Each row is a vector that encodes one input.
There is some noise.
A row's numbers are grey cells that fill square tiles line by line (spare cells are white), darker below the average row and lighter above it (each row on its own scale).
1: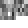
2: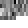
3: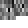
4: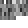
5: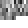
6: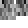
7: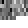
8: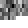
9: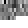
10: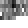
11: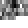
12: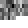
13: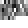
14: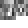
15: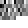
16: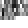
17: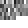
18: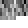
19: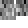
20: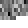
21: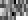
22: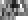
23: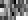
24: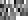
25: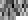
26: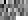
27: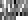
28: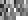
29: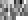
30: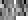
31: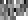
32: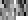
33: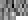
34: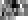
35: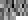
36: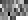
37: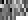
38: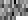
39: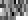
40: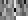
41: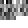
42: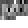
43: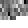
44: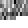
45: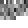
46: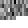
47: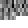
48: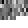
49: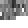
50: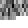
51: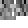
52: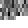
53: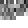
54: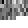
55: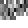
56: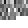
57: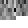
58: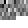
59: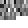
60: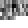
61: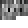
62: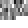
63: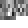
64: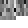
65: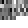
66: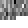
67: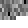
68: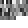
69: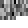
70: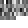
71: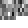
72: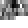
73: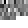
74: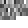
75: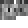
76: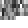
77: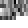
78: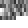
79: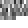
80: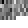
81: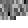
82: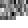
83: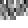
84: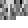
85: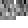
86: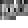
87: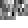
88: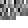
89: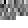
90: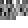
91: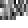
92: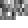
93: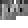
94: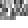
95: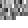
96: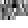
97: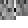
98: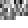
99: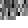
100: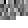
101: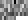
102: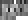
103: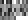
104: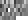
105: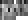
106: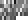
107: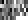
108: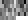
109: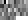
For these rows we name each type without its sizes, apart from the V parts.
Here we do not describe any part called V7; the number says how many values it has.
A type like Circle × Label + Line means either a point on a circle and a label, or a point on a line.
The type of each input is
Bool × (Tree + V7).
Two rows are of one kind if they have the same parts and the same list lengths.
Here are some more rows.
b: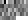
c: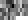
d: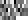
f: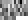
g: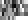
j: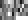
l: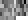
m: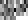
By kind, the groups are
b, d, f, g, j
c, l, m

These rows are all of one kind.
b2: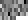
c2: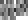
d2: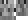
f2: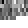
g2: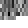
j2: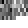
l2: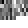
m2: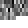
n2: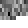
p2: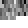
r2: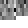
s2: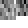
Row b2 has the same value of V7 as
g2 and n2.
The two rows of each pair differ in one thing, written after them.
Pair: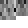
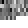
the value of V7
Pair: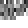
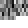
the true/false value
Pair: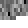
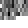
the true/false value
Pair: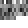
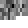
the true/false value
